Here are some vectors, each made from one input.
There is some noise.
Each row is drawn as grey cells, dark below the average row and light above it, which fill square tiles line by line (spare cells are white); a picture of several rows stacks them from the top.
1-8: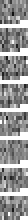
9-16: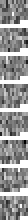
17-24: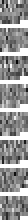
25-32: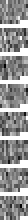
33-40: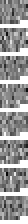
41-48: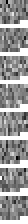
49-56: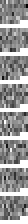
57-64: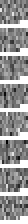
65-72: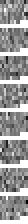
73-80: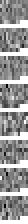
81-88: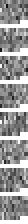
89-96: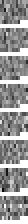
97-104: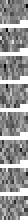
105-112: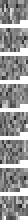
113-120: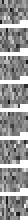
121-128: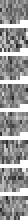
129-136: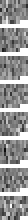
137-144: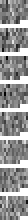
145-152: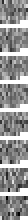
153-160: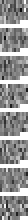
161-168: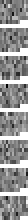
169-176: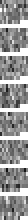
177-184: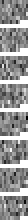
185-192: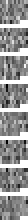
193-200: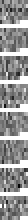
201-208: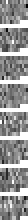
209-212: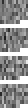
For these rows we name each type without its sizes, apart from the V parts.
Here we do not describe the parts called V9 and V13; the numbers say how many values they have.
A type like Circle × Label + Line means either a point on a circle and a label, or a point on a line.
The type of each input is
Label × (Tree + V13) × V9.
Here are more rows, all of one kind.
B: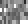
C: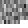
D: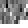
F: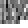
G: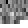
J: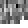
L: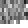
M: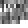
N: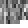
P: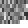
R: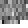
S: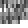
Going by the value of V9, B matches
C, G and J.
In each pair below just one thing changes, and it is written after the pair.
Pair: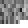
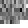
the node of the tree
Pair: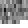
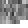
the label
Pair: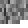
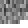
the value of V9
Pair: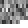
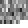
the label
